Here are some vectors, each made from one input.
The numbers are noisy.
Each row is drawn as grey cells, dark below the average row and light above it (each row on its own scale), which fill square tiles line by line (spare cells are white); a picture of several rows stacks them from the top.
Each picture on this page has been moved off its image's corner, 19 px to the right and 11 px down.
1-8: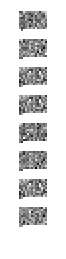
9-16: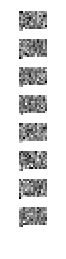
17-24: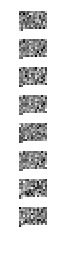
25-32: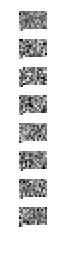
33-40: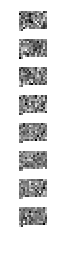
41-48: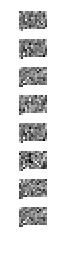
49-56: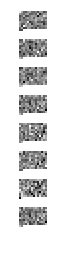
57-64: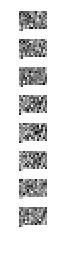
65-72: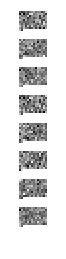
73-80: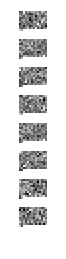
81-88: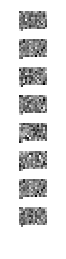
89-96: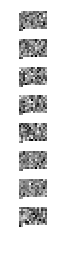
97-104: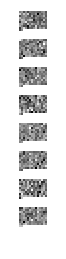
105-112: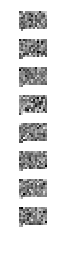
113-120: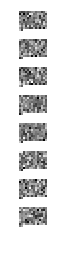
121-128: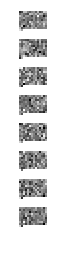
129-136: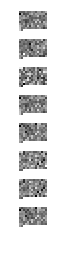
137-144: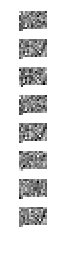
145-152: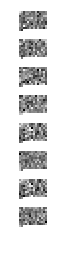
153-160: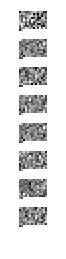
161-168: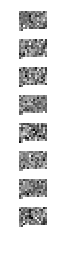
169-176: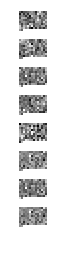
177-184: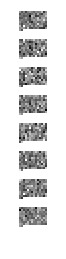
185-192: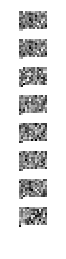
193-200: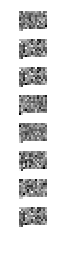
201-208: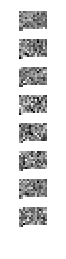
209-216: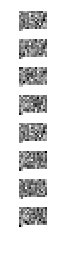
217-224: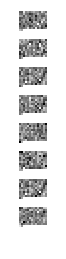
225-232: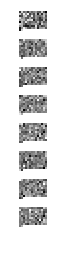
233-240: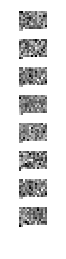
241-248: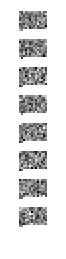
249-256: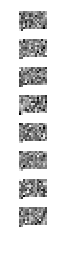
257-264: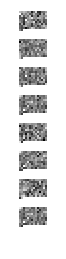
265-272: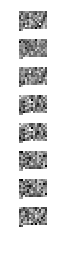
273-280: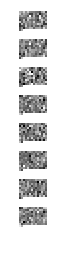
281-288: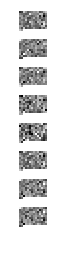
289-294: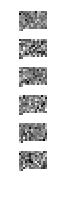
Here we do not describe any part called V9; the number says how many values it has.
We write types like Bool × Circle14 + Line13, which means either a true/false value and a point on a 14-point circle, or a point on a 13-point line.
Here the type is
Bool × Bool × Bool × Bool × Bool + Circle17 × V9.
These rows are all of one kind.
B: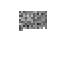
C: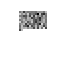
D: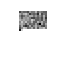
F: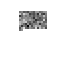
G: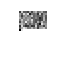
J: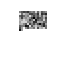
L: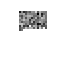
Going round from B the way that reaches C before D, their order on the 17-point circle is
B, L, C, F, J, D, G.
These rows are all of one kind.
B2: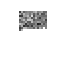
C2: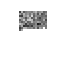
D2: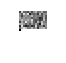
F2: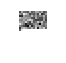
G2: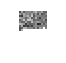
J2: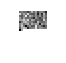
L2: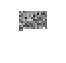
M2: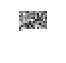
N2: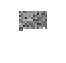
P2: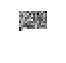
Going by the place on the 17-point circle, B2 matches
C2, D2, F2 and G2.
